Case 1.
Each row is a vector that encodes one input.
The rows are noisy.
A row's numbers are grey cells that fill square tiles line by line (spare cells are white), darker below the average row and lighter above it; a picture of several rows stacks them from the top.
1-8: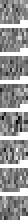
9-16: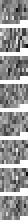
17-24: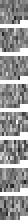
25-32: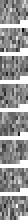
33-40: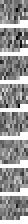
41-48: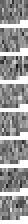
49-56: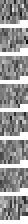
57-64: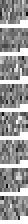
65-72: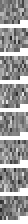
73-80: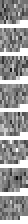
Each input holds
one of 4 labels, together with either a point on an 8-point circle, or a fixed value.
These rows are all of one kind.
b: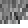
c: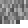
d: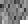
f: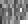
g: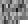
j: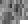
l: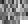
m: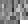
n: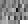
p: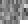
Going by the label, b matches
c, f and l.
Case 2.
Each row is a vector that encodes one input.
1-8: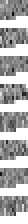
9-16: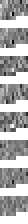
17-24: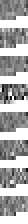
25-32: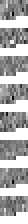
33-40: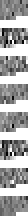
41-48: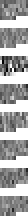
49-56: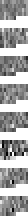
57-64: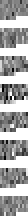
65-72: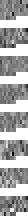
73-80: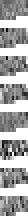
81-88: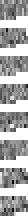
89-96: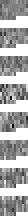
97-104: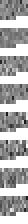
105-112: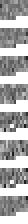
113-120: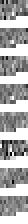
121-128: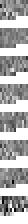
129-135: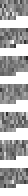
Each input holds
either a fixed value, or a node of a 16-node tree and a true/false value.
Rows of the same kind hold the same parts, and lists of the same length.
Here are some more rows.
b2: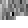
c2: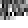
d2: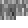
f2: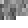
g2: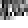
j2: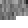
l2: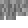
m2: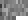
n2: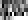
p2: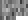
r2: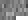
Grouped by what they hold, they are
b2, d2, f2, j2, l2, m2, p2, r2
c2, g2, n2

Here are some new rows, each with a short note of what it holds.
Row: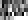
a fixed value
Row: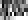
a fixed value
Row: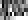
a fixed value
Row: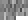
a node of a 16-node tree and a true/false value
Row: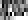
a fixed value
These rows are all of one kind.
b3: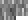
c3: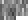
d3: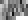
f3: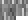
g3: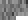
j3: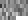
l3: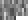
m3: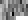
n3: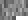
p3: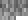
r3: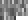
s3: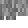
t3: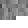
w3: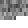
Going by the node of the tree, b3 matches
c3, f3, l3 and r3.
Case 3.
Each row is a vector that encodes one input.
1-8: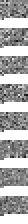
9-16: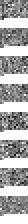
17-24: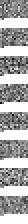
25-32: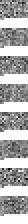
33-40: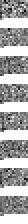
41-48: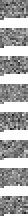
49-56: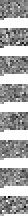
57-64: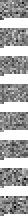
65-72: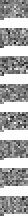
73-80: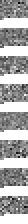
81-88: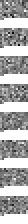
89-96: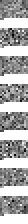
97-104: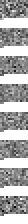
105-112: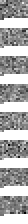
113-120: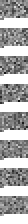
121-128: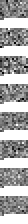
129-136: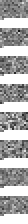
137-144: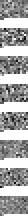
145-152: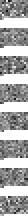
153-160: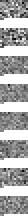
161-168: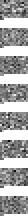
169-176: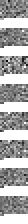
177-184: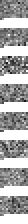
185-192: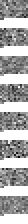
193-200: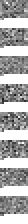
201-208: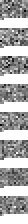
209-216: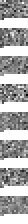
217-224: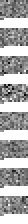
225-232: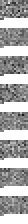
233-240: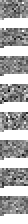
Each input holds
either a point on a 13-point circle, or one of 11 labels.
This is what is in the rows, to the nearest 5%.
About 45% of them hold a point on a 13-point circle. The rest hold one of 11 labels.
